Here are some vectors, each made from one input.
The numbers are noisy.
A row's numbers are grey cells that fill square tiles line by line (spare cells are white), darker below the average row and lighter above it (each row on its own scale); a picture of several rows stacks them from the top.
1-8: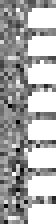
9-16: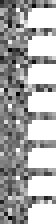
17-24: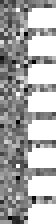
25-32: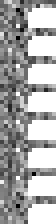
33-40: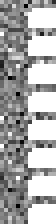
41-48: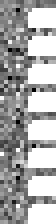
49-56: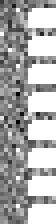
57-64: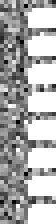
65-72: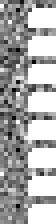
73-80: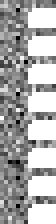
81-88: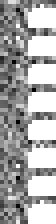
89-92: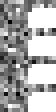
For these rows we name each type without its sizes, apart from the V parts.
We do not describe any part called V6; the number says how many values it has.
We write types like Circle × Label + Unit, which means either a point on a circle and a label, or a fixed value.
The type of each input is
(Bool × Bool × Bool + Line) × V6.
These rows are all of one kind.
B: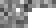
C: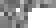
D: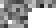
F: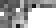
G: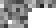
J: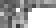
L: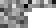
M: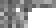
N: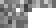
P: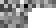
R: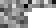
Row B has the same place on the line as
L, M and R.
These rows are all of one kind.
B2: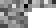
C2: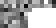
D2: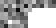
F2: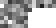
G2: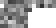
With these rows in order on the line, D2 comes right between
B2 and F2.
